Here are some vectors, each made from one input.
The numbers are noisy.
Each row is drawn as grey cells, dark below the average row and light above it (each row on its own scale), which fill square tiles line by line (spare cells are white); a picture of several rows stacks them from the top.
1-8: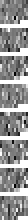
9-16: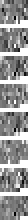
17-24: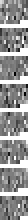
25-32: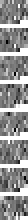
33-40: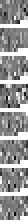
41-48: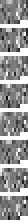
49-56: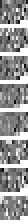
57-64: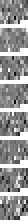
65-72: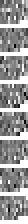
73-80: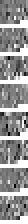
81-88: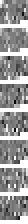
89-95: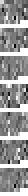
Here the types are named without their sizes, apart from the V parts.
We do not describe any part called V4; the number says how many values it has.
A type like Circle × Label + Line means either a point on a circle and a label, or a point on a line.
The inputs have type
List(Bool × V4).
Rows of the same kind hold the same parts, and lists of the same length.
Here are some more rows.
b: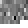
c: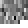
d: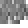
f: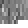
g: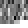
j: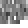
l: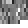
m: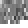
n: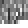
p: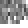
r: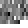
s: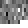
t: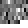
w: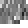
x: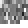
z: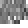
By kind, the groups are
b, c, g, m, x
d, j, l, p, r, s, t, w, z
f, n

